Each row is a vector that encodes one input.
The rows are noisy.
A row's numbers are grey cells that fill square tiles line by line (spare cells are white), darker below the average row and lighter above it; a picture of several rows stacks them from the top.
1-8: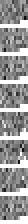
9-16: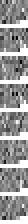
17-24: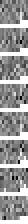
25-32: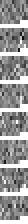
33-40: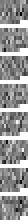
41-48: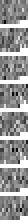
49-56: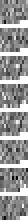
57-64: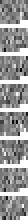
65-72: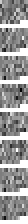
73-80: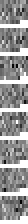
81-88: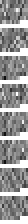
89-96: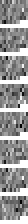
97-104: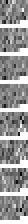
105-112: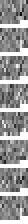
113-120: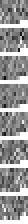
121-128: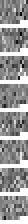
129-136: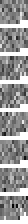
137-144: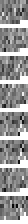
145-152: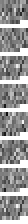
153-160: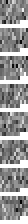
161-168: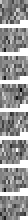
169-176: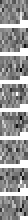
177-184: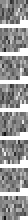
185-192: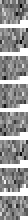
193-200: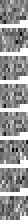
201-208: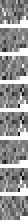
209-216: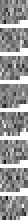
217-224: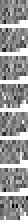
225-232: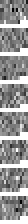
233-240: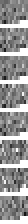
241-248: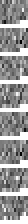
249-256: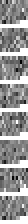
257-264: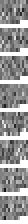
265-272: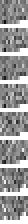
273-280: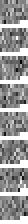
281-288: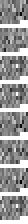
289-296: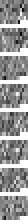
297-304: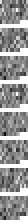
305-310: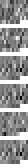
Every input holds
either a point on a 10-point circle, or a node of a 10-node tree, or three true/false values.
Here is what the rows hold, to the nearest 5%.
About 25% of them hold a point on a 10-point circle. About 35% of them hold a node of a 10-node tree. The rest hold three true/false values.
